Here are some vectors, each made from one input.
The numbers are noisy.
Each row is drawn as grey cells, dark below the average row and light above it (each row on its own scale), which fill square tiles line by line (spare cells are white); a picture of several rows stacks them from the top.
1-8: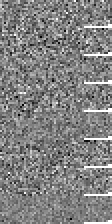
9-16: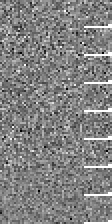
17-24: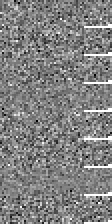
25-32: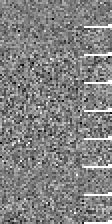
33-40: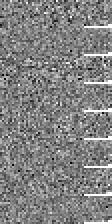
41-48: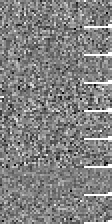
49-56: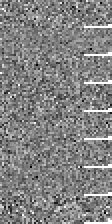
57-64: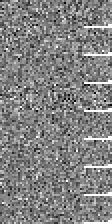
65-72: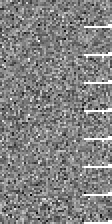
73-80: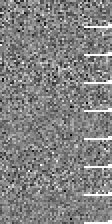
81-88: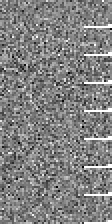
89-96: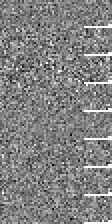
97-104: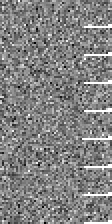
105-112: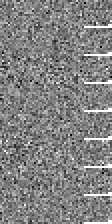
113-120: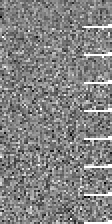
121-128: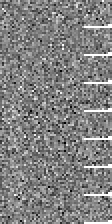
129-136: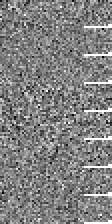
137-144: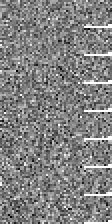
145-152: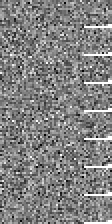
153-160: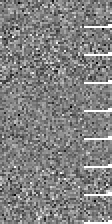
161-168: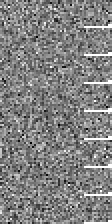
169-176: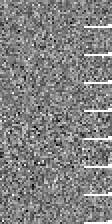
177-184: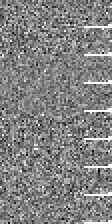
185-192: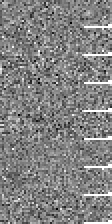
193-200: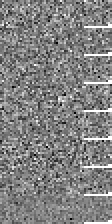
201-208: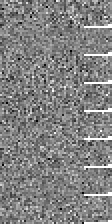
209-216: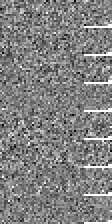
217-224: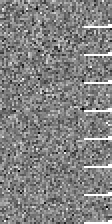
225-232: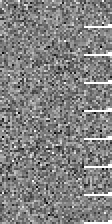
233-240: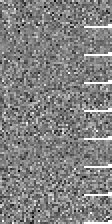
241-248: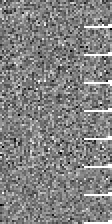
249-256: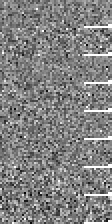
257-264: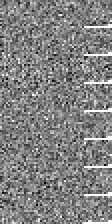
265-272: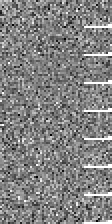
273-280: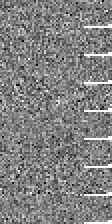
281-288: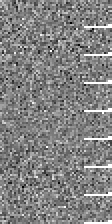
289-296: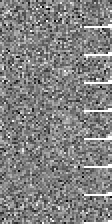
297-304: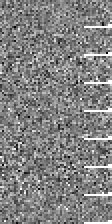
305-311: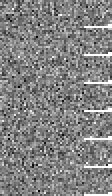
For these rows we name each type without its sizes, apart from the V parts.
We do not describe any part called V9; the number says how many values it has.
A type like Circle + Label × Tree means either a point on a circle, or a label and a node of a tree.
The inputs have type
(Line + V9) × Tree.
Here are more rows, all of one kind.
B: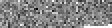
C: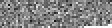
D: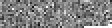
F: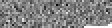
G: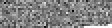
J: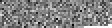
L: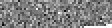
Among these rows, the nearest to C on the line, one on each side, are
F and J.
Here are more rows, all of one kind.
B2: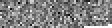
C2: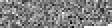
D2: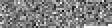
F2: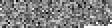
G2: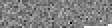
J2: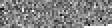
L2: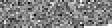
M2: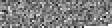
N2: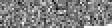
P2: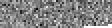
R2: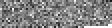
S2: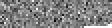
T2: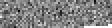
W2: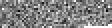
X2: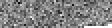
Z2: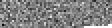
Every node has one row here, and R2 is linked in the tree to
F2 and L2.
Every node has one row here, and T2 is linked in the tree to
D2 and L2.
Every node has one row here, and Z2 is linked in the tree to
J2 and S2.
